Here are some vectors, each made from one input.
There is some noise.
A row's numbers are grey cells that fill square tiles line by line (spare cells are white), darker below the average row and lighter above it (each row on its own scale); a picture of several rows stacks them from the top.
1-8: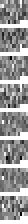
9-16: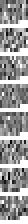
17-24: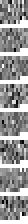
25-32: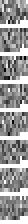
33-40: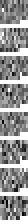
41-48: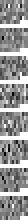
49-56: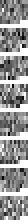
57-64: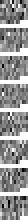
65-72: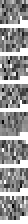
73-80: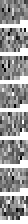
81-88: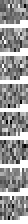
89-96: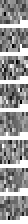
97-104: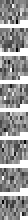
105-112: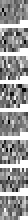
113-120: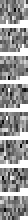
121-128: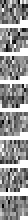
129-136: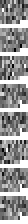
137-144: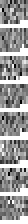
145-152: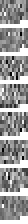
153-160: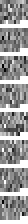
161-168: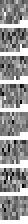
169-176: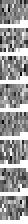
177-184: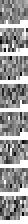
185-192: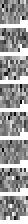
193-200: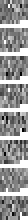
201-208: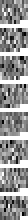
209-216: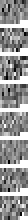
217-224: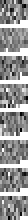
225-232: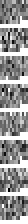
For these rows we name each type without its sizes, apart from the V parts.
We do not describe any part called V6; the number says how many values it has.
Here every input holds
a list of items, each a label and a value of V6.
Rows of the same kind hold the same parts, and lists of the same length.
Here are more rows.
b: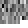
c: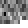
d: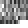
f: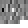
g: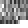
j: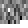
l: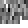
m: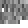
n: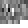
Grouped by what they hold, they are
b, c, m
d, g
f, j
l, n

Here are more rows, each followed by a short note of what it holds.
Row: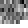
a list of three items
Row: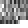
the empty list
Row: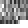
the empty list
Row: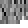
a list of two items
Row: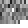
a list of two items
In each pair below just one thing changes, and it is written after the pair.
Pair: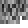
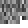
the label in item 1 of the list
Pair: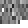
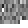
the value of V6 in item 1 of the list
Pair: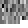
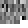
the label in item 1 of the list
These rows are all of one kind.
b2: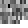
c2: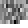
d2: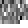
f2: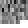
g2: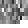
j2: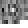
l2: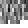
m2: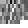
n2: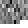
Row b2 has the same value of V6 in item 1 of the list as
f2, l2 and m2.
